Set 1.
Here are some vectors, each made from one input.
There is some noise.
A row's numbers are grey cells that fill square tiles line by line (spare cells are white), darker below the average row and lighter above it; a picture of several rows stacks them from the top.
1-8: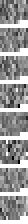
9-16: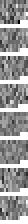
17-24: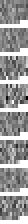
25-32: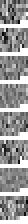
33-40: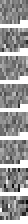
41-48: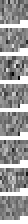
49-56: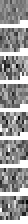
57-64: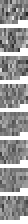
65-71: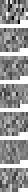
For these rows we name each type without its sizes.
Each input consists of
either a point on a line, or a node of a tree.
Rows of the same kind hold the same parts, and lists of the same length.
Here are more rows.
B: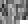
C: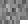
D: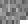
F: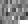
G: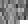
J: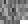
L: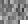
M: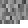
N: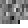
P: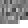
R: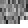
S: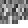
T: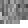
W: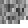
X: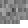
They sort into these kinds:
B, G, L, N, R, T, W
C, D, F, J, M, P, S, X

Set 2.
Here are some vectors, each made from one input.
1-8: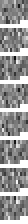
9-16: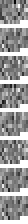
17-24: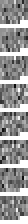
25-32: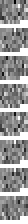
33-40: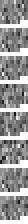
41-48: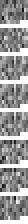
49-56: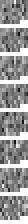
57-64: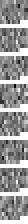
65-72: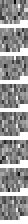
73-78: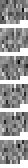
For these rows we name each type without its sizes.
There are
2 kinds of row.
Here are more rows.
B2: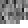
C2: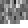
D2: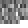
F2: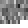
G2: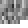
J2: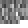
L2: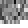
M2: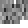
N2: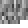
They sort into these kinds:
B2, C2, D2, J2, L2
F2, G2, M2, N2

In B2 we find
a label.
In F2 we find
a point on a line.
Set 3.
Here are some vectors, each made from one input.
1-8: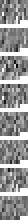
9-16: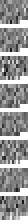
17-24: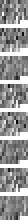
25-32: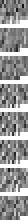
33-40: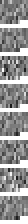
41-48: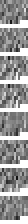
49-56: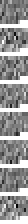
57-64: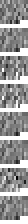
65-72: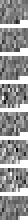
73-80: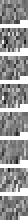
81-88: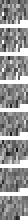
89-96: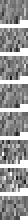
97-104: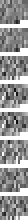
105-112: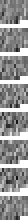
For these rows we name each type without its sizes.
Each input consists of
either a point on a line, or three true/false values.
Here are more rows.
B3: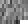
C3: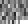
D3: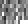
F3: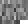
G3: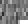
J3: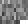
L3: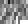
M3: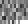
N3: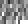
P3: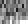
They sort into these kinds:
B3, F3, G3, J3
C3, D3, L3, M3, N3, P3

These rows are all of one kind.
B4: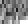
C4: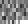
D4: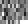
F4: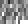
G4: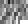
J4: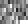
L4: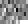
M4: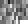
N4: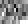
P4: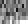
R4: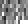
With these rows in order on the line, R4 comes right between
D4 and F4.
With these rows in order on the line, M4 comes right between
G4 and J4.
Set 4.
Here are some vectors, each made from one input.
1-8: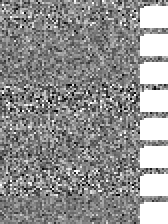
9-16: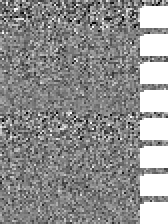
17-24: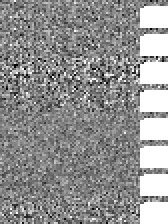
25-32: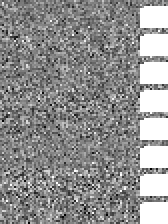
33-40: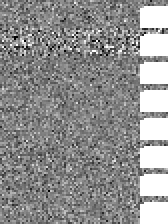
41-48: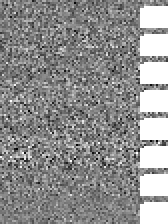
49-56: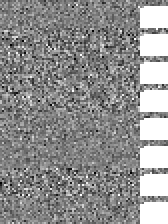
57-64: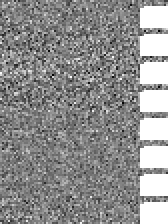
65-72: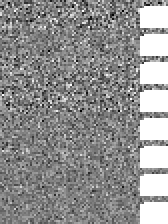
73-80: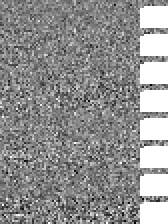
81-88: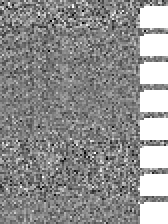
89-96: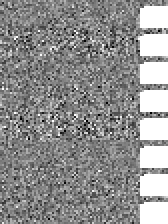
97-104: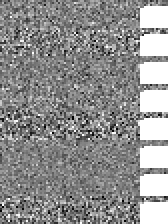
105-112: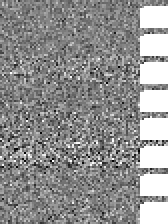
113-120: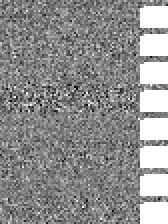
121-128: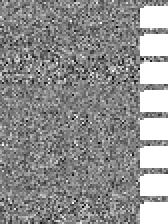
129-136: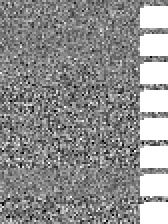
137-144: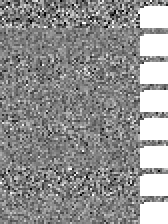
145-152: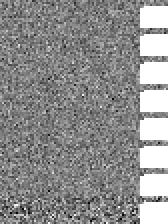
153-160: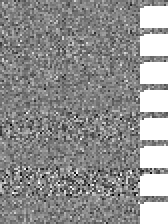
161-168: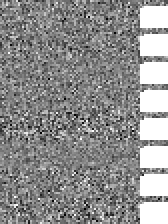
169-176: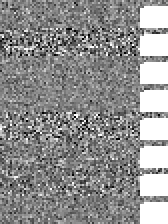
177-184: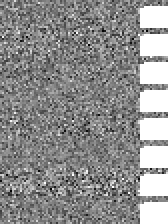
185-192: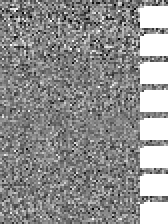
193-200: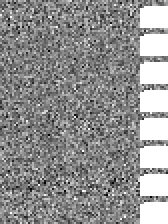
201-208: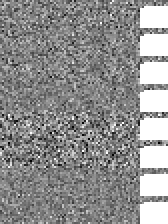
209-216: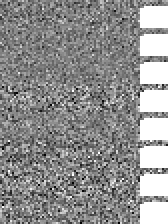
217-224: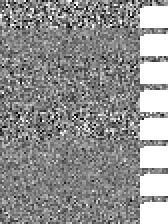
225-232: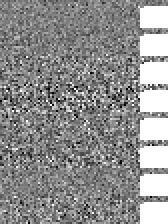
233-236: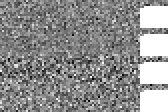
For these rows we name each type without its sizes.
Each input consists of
either a point on a line, or a node of a tree.
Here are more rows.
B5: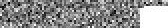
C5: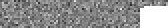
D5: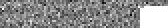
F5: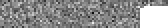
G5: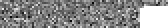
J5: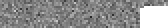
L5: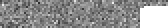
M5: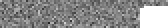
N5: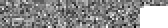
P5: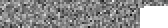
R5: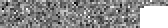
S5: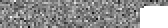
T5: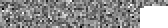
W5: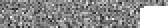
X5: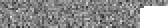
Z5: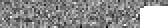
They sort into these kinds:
B5, G5, M5, N5, R5, T5, W5, X5
C5, D5, F5, J5, L5, P5, S5, Z5

